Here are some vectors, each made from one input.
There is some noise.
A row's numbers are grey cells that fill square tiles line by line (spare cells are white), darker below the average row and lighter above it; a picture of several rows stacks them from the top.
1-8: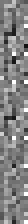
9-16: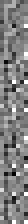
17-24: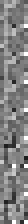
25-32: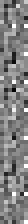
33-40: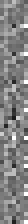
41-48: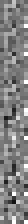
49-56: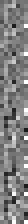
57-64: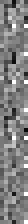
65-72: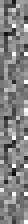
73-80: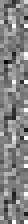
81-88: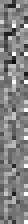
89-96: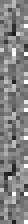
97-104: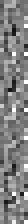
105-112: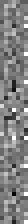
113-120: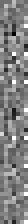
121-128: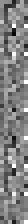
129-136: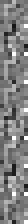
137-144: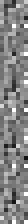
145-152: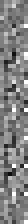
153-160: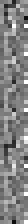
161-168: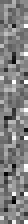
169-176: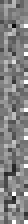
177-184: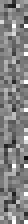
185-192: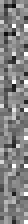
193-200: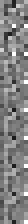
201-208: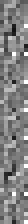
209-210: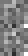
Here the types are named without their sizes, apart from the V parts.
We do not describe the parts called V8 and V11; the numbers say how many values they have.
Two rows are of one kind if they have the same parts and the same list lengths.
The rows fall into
3 kinds.
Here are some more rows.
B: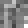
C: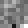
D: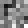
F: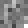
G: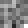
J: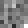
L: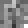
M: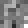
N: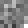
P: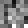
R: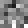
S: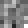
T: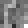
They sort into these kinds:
B, L, M, S, T
C, F, G, J, N
D, P, R

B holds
a point on each of two circles.
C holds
a point on each of three circles.
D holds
a value of V8 and a value of V11.
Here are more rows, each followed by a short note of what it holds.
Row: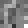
a point on each of two circles
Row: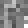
a point on each of two circles
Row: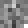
a point on each of three circles
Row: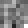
a point on each of two circles
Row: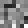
a value of V8 and a value of V11
